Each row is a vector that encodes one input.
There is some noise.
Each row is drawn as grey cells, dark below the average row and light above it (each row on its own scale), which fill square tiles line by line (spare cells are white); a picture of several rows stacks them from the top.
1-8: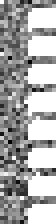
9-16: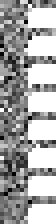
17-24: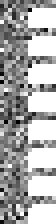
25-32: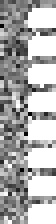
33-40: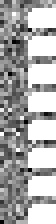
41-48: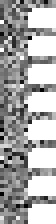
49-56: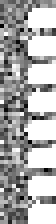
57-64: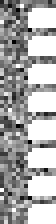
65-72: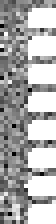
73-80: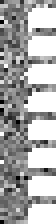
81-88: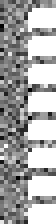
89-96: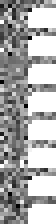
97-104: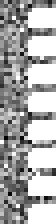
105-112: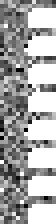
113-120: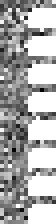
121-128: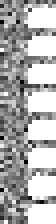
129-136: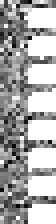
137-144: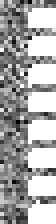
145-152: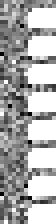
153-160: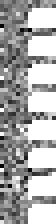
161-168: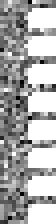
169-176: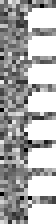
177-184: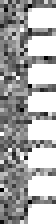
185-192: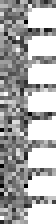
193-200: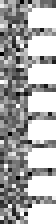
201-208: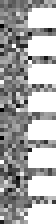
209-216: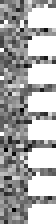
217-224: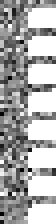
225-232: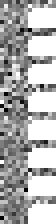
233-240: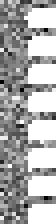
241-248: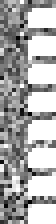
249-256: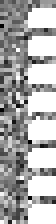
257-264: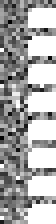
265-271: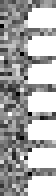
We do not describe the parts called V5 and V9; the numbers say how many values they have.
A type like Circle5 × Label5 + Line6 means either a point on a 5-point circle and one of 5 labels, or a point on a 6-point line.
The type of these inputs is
Circle8 × Line4 + (Line10 + V9) × V5.
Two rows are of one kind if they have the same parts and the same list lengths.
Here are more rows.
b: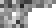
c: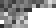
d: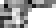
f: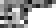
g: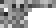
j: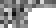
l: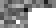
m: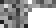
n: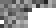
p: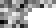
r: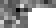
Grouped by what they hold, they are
b, d, f, g, p
c, l, n, r
j, m

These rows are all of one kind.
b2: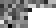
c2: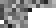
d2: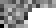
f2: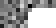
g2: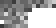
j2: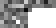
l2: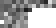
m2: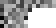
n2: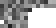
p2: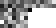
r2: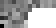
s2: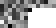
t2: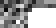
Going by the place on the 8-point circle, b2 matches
l2, n2 and s2.
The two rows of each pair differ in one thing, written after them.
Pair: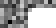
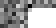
the place on the 4-point line
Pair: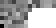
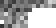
the place on the 8-point circle
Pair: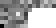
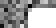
the place on the 4-point line
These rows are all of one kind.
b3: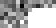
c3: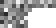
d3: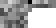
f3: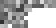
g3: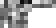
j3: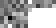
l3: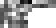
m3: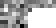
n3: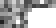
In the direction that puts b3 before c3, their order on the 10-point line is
b3, j3, g3, l3, n3, f3, m3, c3, d3.
